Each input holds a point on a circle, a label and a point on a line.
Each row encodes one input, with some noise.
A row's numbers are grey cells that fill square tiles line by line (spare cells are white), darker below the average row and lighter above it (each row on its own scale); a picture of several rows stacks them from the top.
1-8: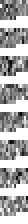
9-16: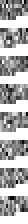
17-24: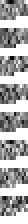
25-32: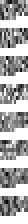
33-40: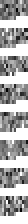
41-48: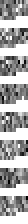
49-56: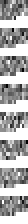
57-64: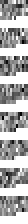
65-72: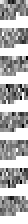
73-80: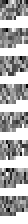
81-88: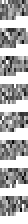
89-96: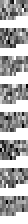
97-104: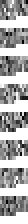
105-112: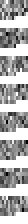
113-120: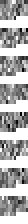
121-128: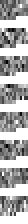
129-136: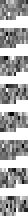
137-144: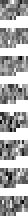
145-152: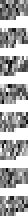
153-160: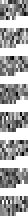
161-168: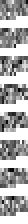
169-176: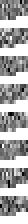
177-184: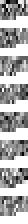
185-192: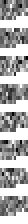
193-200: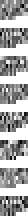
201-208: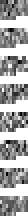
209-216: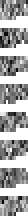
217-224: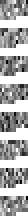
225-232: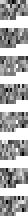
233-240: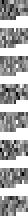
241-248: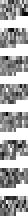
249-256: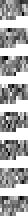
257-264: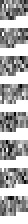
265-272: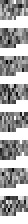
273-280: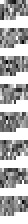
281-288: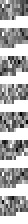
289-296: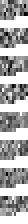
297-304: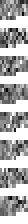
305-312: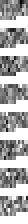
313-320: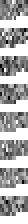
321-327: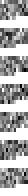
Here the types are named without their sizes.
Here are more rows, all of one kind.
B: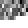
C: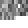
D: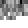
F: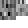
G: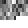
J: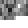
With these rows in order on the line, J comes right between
C and D.
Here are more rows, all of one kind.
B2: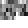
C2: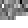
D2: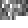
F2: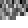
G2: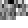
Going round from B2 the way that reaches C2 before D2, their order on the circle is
B2, G2, F2, C2, D2.
